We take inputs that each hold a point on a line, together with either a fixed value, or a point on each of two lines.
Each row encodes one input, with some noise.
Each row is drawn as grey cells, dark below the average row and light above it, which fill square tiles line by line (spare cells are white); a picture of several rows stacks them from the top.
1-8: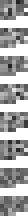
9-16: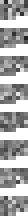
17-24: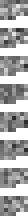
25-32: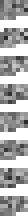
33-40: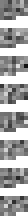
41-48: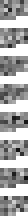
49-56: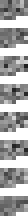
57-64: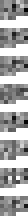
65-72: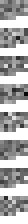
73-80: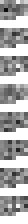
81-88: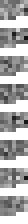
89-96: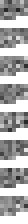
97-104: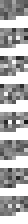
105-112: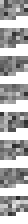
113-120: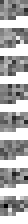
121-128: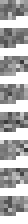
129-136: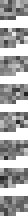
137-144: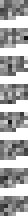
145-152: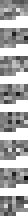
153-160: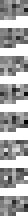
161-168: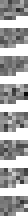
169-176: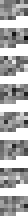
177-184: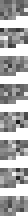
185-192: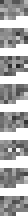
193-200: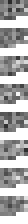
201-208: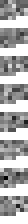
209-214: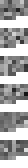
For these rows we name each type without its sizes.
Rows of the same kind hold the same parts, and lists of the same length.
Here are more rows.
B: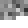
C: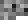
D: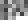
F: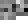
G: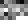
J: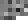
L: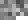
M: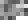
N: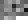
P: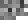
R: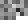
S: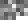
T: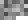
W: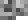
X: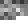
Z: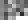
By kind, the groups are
B, D, G, L, N, P, S, T, X, Z
C, F, J, M, R, W

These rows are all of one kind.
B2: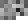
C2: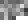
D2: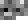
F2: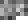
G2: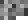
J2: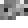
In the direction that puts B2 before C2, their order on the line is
B2, D2, J2, F2, C2, G2.
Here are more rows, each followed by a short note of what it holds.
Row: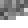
a point on each of three lines
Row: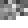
a point on each of three lines
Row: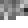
a point on a line
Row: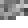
a point on a line
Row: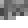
a point on each of three lines
